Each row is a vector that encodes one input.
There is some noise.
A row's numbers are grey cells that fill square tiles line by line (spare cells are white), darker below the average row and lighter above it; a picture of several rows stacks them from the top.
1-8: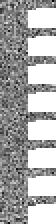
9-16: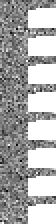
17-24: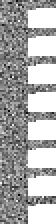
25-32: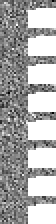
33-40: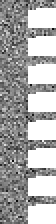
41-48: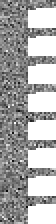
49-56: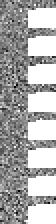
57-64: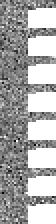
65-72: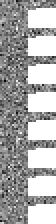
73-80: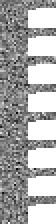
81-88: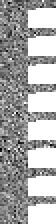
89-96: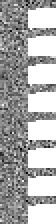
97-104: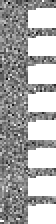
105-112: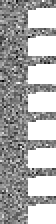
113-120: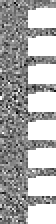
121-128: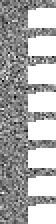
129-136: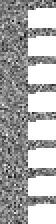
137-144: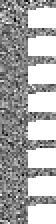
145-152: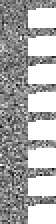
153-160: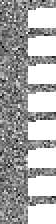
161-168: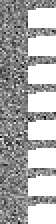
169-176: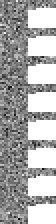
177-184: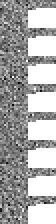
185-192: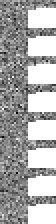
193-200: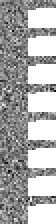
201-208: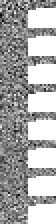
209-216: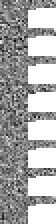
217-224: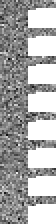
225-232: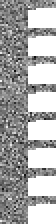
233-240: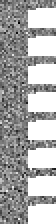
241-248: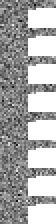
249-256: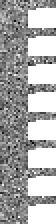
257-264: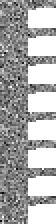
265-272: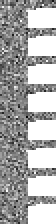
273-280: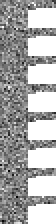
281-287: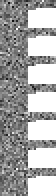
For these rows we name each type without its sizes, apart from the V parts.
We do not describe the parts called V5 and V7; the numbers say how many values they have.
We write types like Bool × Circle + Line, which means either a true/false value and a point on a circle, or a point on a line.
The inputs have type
Bool × Bool × Bool × (Label × V5 + Line) × V7.
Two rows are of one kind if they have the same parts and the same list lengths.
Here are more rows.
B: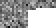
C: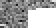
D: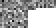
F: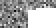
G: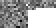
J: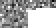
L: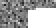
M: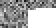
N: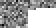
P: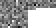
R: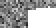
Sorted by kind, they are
B, D, J, M, N
C, F, G, L, P, R

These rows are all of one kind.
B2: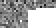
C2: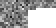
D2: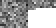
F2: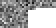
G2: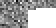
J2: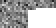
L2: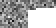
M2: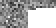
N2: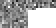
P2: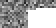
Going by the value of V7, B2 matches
D2 and F2.
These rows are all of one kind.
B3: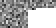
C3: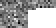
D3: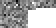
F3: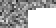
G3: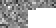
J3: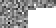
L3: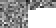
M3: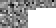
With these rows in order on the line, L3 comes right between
F3 and J3.
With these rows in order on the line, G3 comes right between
D3 and F3.
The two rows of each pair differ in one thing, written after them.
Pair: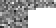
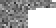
the value of V7
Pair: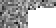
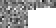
one of the three true/false values
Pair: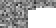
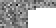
one of the three true/false values
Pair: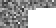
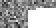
the value of V7
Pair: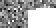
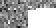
the label
